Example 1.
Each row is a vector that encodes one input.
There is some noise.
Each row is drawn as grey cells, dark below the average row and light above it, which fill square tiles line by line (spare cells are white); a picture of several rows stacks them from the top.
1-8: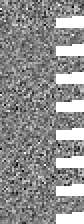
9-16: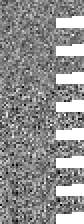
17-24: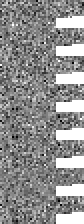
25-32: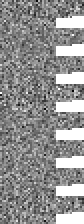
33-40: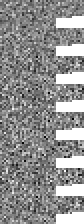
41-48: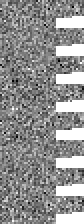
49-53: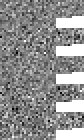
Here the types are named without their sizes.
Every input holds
a point on each of two lines.
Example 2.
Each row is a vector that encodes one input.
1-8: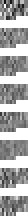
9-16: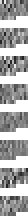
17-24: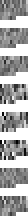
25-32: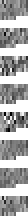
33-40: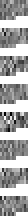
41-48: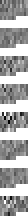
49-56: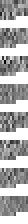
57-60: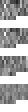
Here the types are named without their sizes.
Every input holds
a point on a line.
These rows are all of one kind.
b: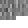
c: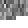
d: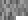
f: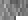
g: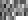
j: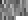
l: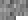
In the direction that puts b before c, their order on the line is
f, l, d, g, j, b, c.
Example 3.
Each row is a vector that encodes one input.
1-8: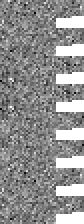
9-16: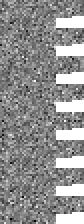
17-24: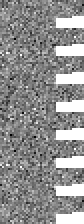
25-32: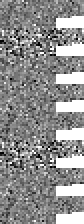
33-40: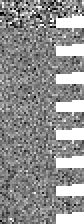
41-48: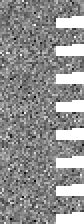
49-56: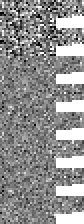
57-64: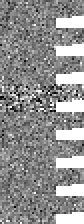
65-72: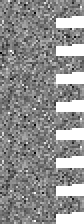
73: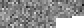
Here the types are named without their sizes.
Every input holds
either a point on a circle, or a fixed value.
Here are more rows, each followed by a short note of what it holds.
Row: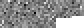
a point on a circle
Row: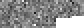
a point on a circle
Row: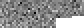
a point on a circle
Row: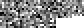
a fixed value
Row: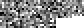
a fixed value
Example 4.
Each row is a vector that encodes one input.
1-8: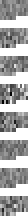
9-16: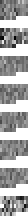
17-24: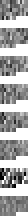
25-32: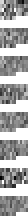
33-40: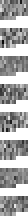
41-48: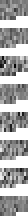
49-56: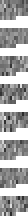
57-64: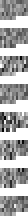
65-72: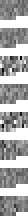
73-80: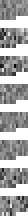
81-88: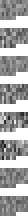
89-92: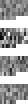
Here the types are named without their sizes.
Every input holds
three true/false values.
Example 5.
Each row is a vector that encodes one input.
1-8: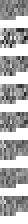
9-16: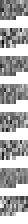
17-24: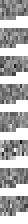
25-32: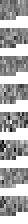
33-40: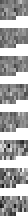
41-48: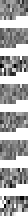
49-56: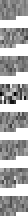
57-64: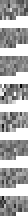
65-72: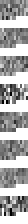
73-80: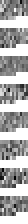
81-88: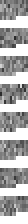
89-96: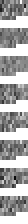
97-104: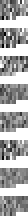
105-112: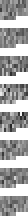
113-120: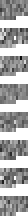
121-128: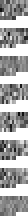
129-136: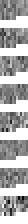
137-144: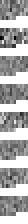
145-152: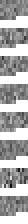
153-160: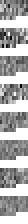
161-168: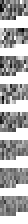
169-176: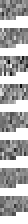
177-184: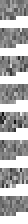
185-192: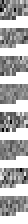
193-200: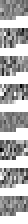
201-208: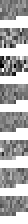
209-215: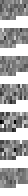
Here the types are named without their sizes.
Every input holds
five true/false values.
